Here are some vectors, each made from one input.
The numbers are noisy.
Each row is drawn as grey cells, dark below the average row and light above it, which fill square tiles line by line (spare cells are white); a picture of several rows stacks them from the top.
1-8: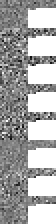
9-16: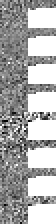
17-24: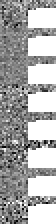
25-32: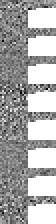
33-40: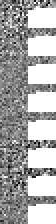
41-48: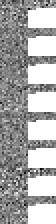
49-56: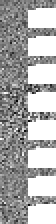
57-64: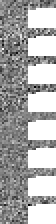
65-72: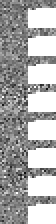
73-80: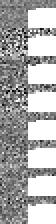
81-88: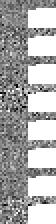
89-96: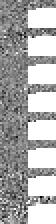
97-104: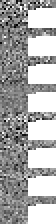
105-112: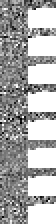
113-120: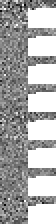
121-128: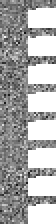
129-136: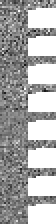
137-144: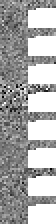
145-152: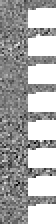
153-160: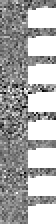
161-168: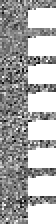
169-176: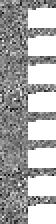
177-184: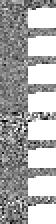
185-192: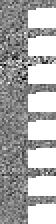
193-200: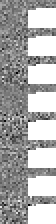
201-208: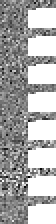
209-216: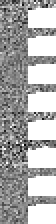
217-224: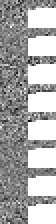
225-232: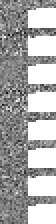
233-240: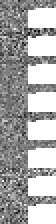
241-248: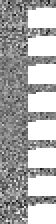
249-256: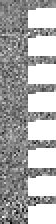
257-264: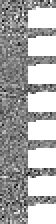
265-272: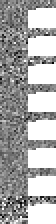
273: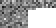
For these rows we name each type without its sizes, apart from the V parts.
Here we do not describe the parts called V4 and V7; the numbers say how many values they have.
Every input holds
a point on each of two circles and a value of V7, together with either a node of a tree, or a value of V4.
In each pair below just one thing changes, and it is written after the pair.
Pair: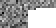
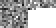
the value of V4
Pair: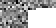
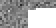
the value of V7
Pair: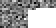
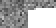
the place on one of the two circles
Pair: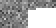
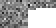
the value of V7
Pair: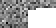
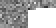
the value of V7
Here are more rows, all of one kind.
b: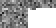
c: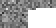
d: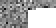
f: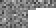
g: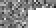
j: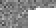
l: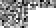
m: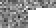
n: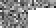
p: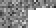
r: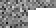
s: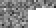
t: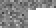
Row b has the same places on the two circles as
c, j and t.
